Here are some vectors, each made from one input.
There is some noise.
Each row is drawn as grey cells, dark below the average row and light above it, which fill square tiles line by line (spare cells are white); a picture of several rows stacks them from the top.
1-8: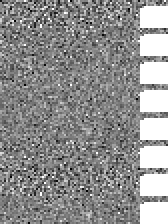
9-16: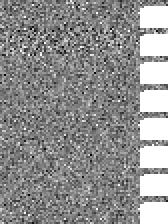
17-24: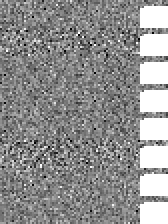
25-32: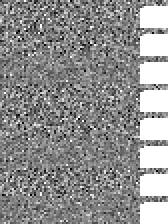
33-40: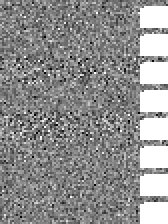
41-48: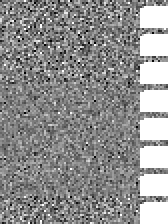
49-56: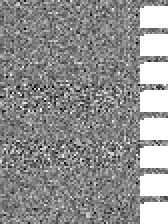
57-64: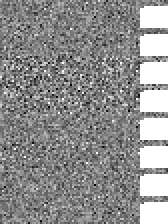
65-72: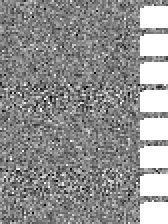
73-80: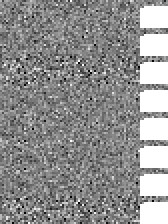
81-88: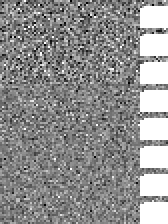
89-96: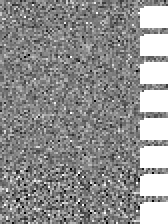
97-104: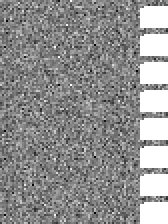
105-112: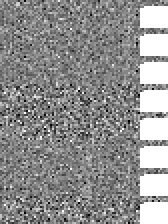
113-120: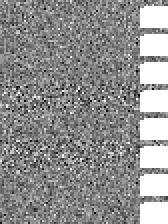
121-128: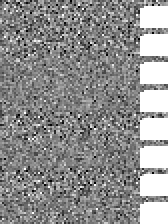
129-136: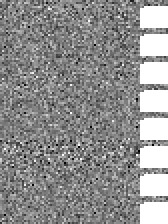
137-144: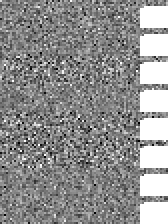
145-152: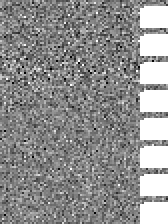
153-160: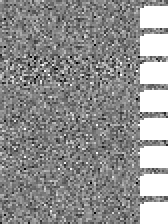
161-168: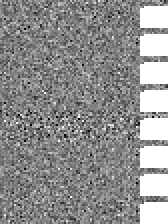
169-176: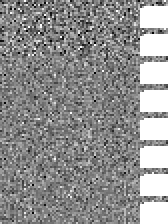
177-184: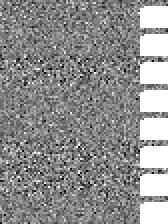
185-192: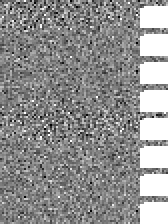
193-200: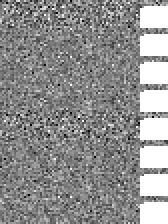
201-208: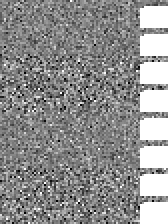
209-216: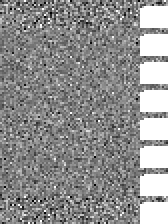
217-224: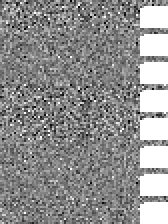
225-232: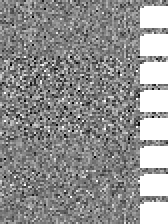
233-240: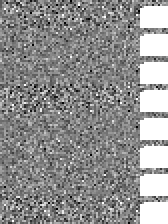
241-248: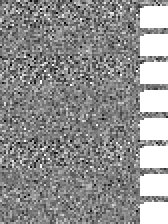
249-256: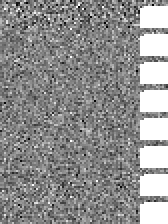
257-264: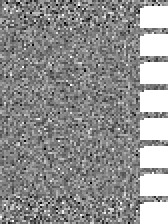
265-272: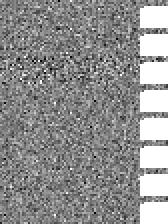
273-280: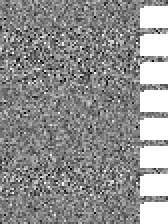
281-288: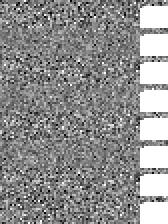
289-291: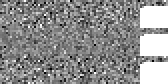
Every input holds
either a point on a 6-point circle, or a point on a 15-point line.
